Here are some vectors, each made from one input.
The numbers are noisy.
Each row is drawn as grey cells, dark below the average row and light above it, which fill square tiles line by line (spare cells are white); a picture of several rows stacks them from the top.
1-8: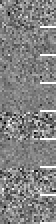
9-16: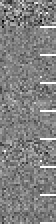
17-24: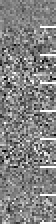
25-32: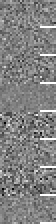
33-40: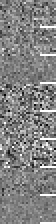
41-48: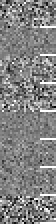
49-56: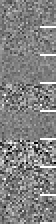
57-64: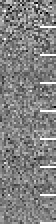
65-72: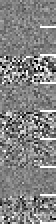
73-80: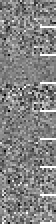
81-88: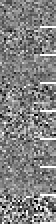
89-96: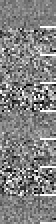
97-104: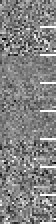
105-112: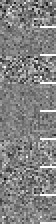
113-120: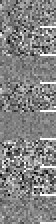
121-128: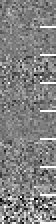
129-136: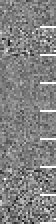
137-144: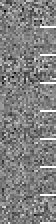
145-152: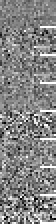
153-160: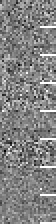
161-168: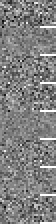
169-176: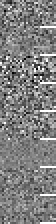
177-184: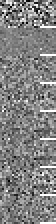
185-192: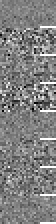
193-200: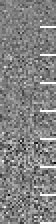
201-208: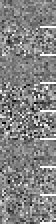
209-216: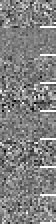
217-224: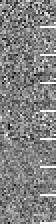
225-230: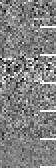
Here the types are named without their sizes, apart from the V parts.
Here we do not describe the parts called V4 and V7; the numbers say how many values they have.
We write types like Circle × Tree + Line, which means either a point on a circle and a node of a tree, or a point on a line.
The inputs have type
Label + (Tree + V4) × V7.
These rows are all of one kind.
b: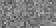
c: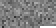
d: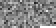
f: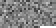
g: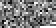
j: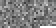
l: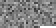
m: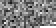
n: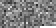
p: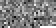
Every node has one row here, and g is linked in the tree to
b and j.
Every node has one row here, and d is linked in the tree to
p.
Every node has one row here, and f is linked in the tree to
b and n.
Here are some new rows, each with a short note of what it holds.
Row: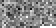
a label
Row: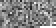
a label
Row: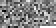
a label
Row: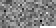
a node of a tree and a value of V7
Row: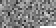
a label
